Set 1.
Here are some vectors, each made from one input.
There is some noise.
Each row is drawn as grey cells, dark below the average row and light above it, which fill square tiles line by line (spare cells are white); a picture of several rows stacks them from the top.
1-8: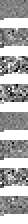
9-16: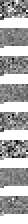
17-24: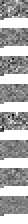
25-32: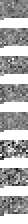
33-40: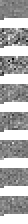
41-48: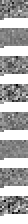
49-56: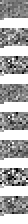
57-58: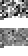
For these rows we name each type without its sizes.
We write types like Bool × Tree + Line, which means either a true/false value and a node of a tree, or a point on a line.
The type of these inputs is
Bool × Tree.
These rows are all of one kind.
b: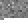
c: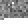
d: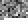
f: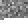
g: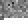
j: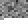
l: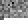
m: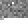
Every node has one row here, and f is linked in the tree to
b.
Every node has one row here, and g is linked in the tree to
l and m.
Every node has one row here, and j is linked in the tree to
c.
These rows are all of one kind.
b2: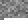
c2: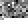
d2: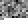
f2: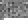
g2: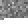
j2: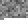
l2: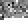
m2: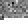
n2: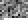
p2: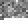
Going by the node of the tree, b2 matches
d2, f2, m2 and n2.
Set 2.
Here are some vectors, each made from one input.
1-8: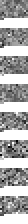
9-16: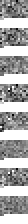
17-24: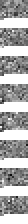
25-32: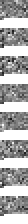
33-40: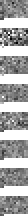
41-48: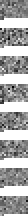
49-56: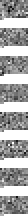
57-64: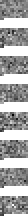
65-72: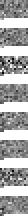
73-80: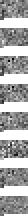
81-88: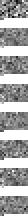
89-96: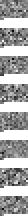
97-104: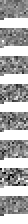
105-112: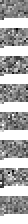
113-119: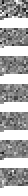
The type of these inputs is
Tree8 + Tree14.
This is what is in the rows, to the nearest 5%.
About 50% of them hold a node of an 8-node tree. The rest hold a node of a 14-node tree.
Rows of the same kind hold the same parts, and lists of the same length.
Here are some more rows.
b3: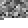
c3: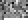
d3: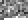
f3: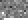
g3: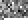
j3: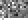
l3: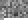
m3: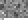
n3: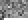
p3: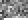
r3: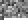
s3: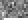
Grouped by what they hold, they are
b3, d3, g3, n3, p3, r3
c3, f3, j3, l3, m3, s3

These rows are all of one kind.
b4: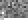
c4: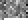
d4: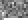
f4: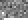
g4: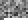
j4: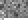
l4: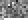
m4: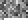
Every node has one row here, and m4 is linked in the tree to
c4 and j4.
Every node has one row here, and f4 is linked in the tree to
b4 and d4.
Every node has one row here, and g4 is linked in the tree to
l4.
